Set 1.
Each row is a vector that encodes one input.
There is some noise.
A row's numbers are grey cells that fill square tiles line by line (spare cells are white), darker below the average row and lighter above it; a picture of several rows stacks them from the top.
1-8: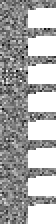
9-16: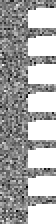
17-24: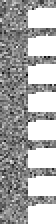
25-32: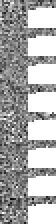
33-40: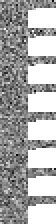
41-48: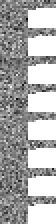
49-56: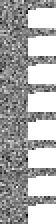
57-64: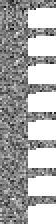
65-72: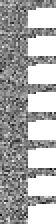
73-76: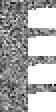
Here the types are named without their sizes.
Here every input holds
a label.
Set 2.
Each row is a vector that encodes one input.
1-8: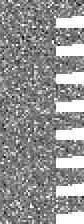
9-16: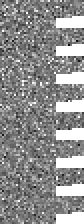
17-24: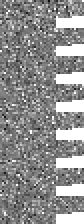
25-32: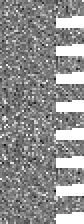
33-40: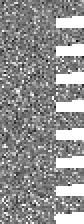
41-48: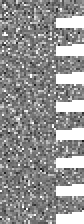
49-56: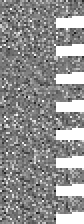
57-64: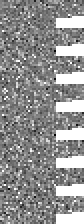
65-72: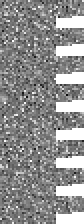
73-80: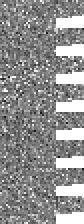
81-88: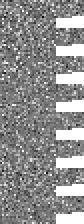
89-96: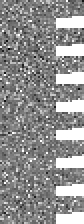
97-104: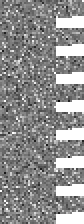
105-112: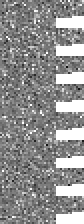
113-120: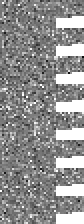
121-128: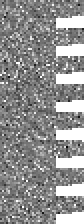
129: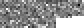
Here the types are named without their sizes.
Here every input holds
four true/false values.
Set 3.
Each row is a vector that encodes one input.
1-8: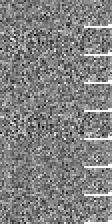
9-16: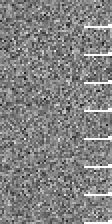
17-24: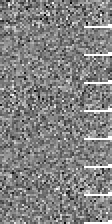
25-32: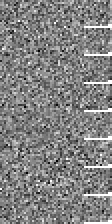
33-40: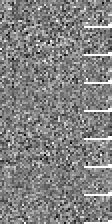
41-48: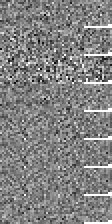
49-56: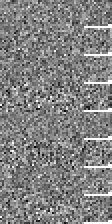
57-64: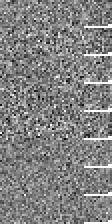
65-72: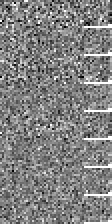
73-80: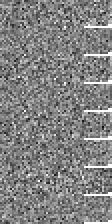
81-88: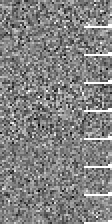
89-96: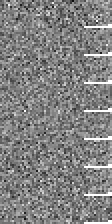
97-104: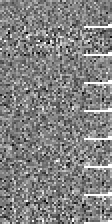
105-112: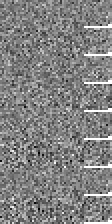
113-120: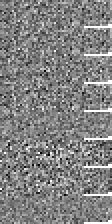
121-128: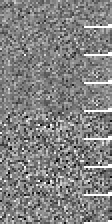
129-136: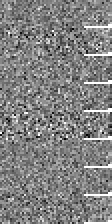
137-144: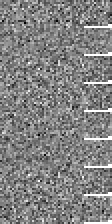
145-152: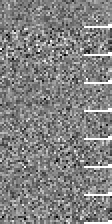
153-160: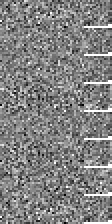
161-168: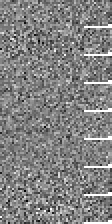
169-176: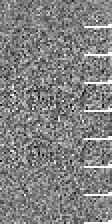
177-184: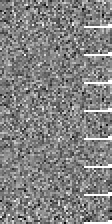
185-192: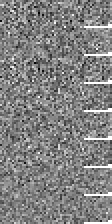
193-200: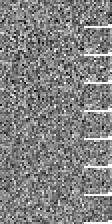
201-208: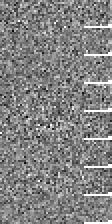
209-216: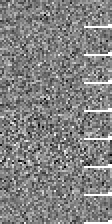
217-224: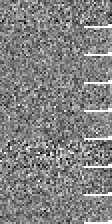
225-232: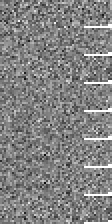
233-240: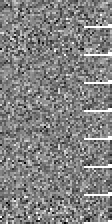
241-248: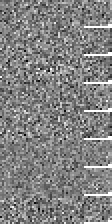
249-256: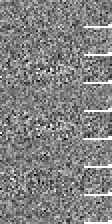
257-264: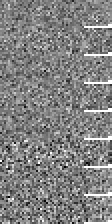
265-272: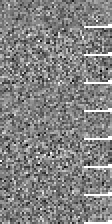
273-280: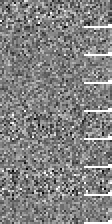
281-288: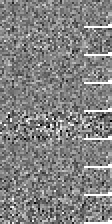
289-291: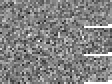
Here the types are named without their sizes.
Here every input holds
a point on a line.
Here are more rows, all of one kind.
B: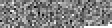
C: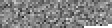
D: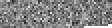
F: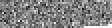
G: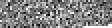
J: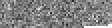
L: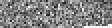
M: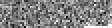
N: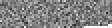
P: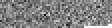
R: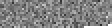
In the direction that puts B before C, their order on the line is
B, F, M, P, J, C, R, N, D, L, G.
